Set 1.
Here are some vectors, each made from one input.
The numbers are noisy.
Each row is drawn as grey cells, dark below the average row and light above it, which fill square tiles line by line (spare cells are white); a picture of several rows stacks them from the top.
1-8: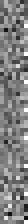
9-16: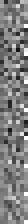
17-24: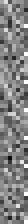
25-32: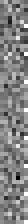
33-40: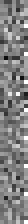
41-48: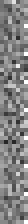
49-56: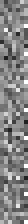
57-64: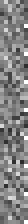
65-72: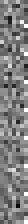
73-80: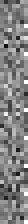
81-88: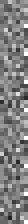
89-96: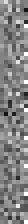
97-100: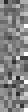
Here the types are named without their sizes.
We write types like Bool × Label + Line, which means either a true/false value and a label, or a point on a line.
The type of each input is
Circle + Line × Line.
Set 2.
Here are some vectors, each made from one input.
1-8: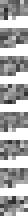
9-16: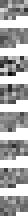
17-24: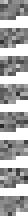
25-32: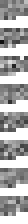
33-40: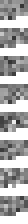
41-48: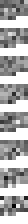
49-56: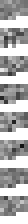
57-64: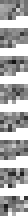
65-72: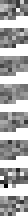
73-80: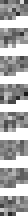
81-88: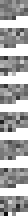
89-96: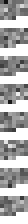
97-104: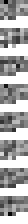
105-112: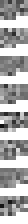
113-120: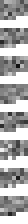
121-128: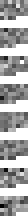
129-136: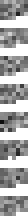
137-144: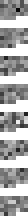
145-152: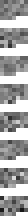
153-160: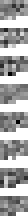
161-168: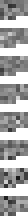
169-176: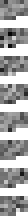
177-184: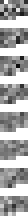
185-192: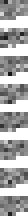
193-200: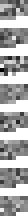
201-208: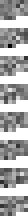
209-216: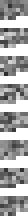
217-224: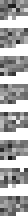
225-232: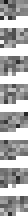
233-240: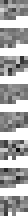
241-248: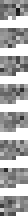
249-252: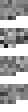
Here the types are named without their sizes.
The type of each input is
Label × Tree + Unit.
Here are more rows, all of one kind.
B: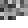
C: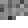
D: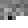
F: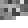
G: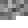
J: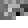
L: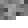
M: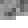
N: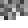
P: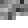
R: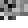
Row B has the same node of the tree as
G, J, L and N.
